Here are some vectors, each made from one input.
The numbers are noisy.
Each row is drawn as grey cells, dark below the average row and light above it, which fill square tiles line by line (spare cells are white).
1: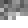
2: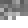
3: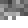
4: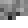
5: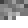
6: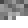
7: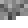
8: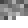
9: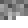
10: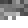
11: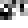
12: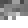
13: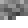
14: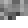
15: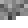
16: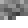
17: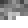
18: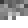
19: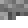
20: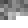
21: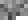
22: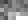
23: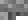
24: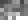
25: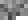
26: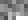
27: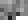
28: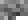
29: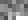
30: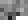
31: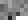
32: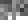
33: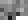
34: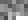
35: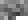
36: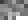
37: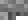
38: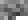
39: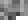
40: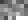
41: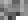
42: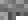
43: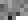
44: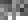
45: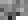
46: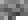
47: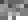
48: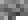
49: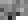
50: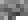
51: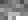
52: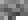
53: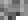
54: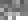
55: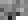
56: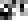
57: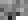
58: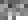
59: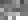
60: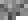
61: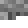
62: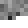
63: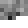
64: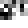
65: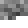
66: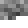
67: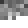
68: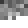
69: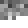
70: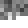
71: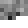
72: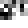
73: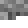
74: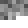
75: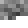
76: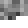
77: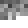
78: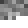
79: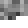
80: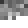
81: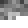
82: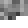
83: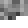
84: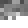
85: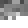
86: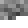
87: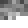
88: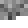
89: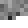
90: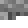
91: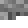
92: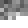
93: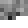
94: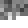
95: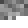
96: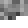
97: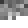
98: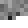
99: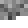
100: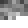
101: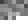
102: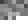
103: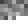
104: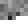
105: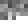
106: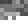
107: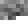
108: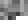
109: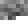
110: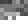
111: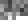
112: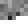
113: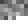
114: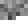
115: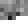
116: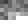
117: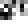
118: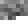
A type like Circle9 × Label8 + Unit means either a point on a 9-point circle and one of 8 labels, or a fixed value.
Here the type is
List2(Line6).
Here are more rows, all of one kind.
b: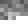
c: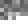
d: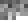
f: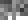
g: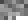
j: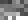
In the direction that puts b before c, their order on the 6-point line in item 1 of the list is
d, g, b, c, j, f.
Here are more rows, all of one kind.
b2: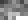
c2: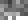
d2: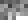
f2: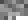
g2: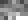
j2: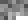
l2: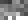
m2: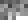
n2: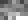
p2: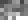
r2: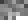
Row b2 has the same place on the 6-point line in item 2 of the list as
p2 and r2.
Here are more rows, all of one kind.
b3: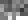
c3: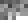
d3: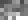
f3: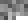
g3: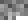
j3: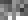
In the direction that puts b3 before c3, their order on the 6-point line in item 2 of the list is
j3, d3, b3, g3, f3, c3.
